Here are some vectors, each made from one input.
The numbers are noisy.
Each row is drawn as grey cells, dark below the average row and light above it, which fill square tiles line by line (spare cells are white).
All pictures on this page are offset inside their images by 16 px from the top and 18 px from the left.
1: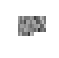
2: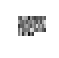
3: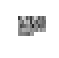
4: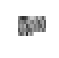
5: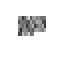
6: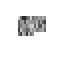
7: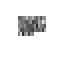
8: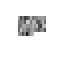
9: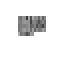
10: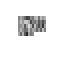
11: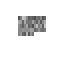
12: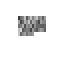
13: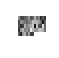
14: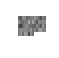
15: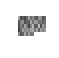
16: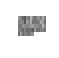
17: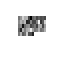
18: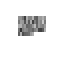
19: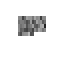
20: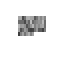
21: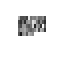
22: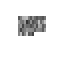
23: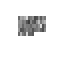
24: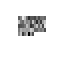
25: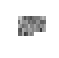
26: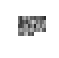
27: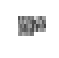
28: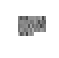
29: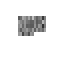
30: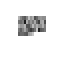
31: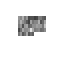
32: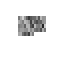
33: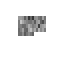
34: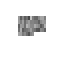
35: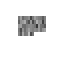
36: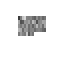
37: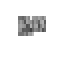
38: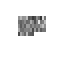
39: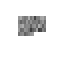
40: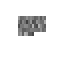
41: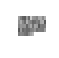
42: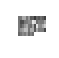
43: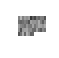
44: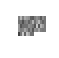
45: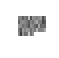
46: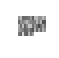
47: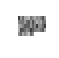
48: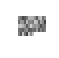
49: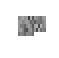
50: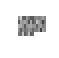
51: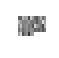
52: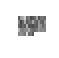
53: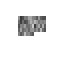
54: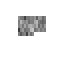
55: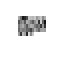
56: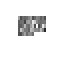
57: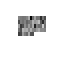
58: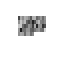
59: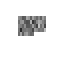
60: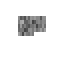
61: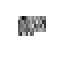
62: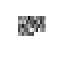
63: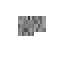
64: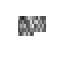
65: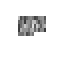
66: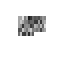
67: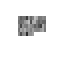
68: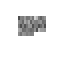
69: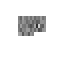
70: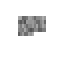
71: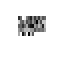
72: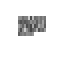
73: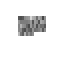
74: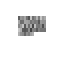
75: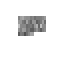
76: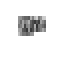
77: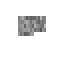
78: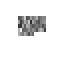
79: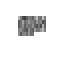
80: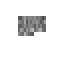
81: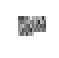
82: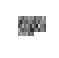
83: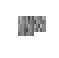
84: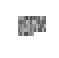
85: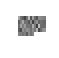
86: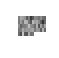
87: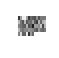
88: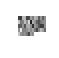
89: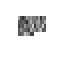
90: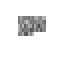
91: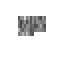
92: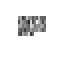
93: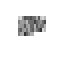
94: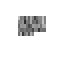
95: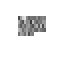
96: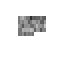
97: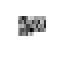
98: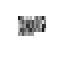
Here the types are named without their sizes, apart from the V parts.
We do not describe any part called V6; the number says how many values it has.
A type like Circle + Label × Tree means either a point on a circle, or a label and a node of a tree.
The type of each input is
Bool × (Tree + V6).
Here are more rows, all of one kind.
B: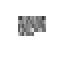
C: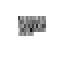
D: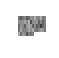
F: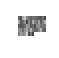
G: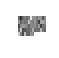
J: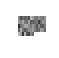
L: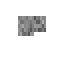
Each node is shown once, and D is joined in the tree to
B and F.
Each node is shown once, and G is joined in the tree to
B and C.
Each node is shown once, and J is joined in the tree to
L.
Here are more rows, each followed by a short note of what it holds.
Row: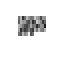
a true/false value and a value of V6
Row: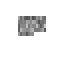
a node of a tree and a true/false value
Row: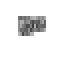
a true/false value and a value of V6
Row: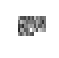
a true/false value and a value of V6
